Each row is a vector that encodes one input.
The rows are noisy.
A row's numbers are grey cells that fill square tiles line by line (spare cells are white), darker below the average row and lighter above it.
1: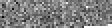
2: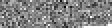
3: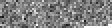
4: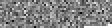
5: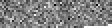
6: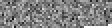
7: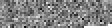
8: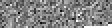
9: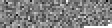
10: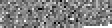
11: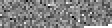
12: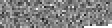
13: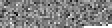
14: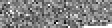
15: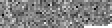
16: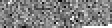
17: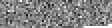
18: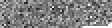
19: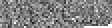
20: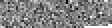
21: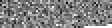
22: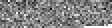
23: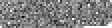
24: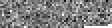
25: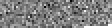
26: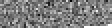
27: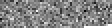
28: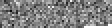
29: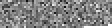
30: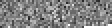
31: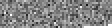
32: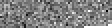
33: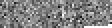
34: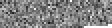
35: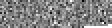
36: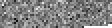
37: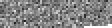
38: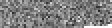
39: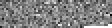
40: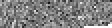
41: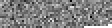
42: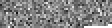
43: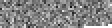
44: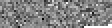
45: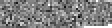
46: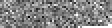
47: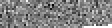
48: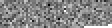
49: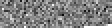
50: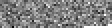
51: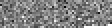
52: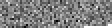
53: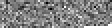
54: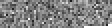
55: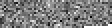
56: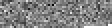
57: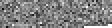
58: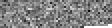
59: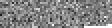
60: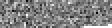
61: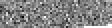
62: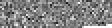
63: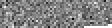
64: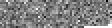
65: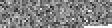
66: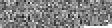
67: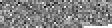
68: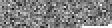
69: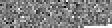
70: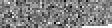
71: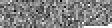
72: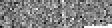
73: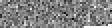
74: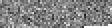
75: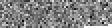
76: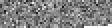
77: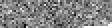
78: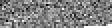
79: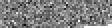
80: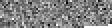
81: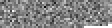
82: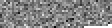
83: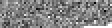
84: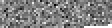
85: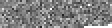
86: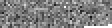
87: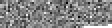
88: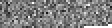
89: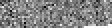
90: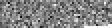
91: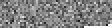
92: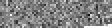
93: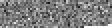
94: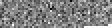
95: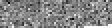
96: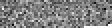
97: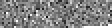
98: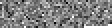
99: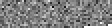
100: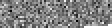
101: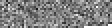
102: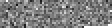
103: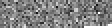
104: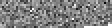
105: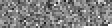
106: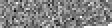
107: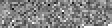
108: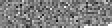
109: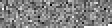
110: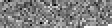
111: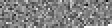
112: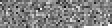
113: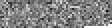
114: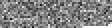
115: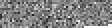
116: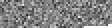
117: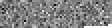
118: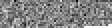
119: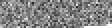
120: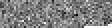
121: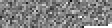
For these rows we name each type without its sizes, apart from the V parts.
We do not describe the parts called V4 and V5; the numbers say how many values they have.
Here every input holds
a point on a line, four true/false values, a value of V4 and a value of V5.
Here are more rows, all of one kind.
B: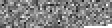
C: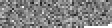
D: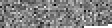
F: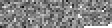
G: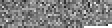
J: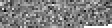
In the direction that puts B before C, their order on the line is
B, G, D, C, J, F.
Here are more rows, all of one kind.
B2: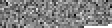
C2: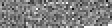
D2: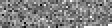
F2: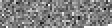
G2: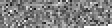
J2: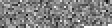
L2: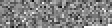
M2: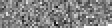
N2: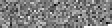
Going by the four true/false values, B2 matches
C2, D2 and J2.
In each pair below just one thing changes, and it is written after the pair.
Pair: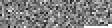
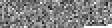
the place on the line
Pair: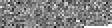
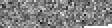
the place on the line
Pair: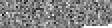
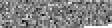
one of the four true/false values
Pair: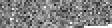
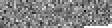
one of the four true/false values
